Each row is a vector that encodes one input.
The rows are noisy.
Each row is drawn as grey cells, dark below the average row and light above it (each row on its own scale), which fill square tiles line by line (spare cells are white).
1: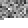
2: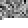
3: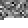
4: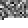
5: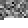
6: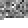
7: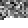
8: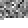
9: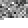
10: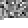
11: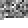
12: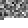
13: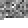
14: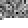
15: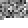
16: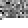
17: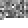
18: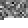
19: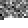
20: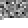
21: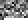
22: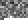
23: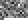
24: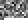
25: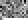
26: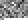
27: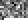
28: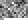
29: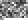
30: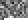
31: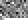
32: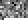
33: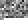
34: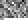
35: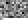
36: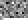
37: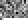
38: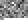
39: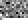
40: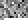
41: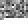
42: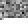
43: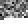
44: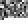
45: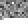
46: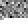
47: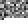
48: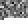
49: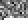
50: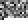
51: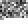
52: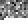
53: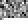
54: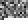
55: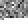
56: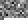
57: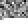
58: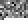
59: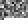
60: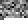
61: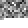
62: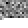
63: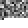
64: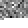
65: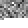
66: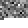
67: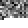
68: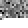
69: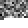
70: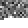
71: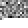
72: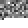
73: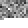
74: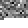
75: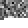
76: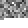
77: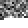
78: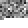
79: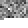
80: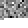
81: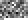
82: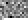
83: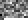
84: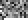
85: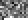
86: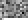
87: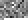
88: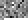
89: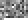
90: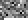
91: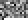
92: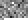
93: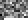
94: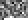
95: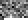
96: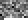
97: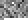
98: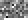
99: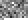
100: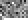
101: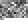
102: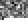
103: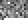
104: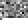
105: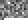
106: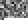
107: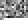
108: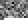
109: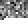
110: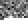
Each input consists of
either a point on a 6-point line and a true/false value, or a node of an 11-node tree.
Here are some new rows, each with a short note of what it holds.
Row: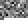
a node of an 11-node tree
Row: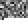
a node of an 11-node tree
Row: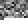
a node of an 11-node tree
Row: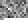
a point on a 6-point line and a true/false value
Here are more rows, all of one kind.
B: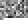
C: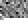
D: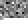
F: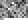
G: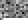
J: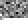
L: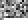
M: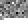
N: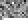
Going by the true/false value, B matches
F and L.
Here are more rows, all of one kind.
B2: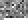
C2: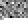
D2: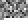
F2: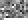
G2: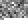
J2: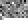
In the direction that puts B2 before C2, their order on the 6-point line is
F2, B2, C2, G2, J2, D2.
